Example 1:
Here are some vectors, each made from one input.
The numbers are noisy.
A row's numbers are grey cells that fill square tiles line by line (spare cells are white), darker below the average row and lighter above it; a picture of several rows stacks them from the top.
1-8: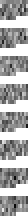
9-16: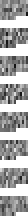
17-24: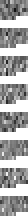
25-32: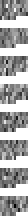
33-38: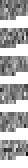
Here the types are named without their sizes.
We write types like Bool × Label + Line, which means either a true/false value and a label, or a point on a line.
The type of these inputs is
Line × Line.
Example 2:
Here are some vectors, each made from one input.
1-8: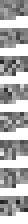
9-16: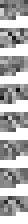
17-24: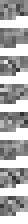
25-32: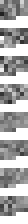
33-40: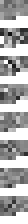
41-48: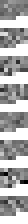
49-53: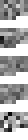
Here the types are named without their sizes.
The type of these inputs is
Label.
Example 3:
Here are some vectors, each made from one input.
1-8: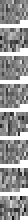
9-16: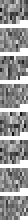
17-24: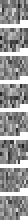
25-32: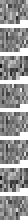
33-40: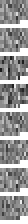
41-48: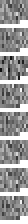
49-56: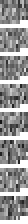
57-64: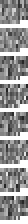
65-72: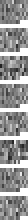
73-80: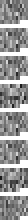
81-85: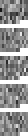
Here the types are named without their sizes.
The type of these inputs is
Label.
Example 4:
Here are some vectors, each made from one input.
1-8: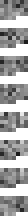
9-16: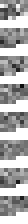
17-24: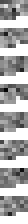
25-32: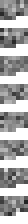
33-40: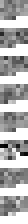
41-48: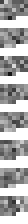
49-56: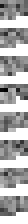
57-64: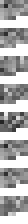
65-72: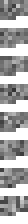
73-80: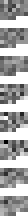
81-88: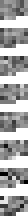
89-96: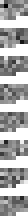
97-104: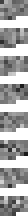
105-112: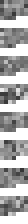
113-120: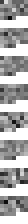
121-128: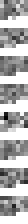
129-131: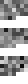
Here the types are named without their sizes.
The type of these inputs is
Label.
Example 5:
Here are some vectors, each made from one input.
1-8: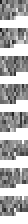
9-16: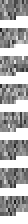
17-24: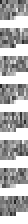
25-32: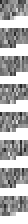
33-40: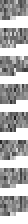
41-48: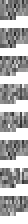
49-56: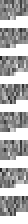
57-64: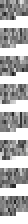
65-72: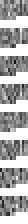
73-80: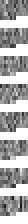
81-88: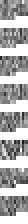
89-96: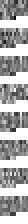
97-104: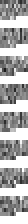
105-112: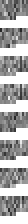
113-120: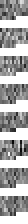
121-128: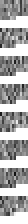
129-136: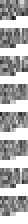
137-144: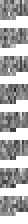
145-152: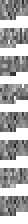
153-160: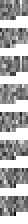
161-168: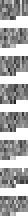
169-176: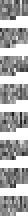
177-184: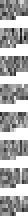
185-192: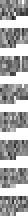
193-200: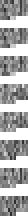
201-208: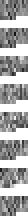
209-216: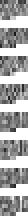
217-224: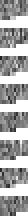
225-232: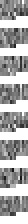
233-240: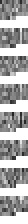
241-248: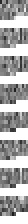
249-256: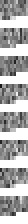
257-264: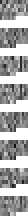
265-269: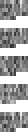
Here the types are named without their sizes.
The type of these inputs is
Line.
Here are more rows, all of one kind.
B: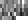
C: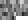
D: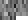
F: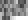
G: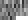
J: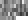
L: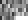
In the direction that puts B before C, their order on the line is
L, F, J, B, C, G, D.
